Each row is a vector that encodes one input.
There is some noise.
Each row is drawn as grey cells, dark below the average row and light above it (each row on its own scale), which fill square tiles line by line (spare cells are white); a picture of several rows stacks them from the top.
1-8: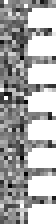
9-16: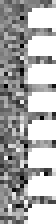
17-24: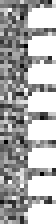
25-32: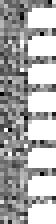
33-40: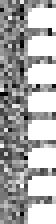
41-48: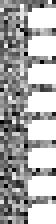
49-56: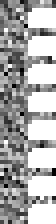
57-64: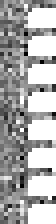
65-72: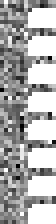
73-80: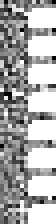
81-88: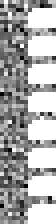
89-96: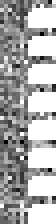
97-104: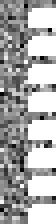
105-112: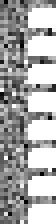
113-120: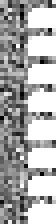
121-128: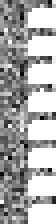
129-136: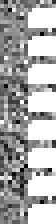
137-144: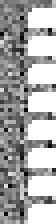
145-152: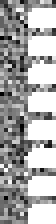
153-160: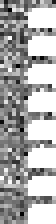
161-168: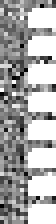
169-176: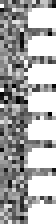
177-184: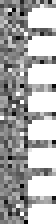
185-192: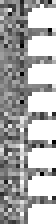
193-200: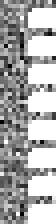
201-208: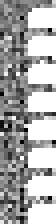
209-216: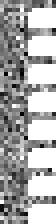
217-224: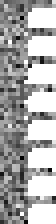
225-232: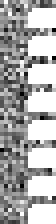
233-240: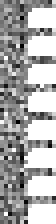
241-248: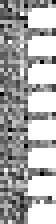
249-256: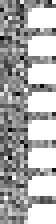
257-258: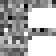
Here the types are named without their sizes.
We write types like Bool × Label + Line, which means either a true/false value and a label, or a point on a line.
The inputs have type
Bool × (Label + Line).
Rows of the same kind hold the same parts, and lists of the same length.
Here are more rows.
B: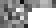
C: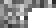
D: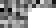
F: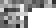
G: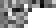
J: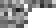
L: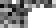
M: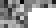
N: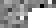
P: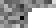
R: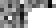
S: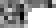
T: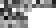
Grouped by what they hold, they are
B, D, L, M, P, R, S, T
C, F, G, J, N

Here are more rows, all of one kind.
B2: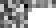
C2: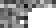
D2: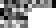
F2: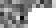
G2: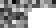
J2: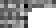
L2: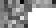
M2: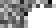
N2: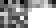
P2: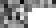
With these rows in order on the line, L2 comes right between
N2 and P2.
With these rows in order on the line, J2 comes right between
C2 and F2.
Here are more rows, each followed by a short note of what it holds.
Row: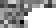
a point on a line and a true/false value
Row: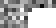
a label and a true/false value
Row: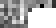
a label and a true/false value
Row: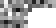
a label and a true/false value
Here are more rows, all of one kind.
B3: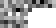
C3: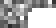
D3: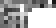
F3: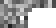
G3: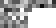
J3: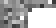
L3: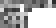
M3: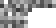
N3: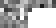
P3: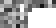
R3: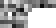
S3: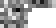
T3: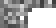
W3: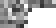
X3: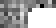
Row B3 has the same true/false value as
M3, R3, S3 and W3.
